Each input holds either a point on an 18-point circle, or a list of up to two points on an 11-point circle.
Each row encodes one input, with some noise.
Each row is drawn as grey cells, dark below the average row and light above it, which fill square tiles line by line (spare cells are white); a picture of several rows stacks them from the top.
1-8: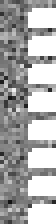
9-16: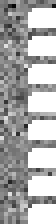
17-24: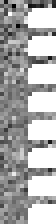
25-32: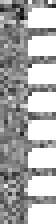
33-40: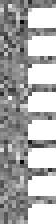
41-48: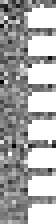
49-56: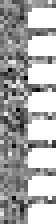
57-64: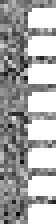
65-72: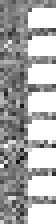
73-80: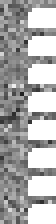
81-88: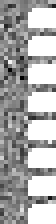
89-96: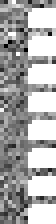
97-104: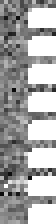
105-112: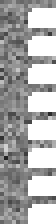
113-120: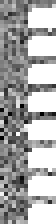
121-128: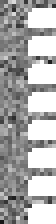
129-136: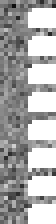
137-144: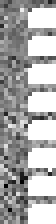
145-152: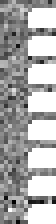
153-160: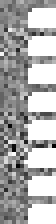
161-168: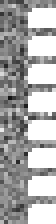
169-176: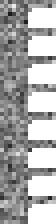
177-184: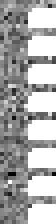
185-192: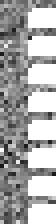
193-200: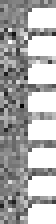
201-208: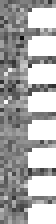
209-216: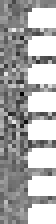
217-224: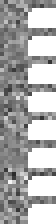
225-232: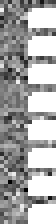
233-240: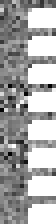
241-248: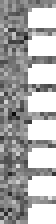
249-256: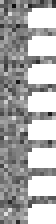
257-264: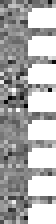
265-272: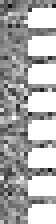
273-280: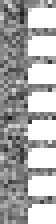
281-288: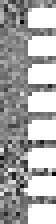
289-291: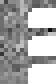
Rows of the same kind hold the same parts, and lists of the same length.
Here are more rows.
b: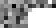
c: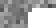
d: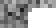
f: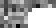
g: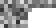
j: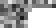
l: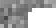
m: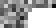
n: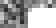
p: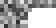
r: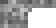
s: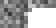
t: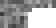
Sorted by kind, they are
b, j, m, n, s, t
c, r
d, f
g, l, p

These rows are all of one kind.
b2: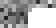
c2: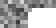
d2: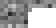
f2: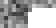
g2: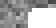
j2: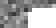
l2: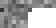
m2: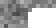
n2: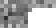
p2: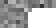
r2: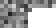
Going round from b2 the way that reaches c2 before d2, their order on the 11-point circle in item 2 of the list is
b2, c2, n2, p2, g2, d2, j2, f2, l2, r2, m2.
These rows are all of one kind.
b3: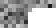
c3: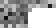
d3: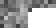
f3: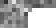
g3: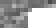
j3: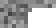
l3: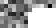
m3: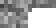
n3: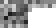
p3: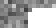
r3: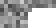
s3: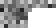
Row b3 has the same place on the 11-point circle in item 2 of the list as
f3, l3 and s3.
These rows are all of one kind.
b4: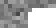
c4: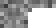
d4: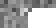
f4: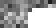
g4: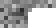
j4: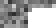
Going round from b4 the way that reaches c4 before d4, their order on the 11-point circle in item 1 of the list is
b4, j4, g4, c4, d4, f4.
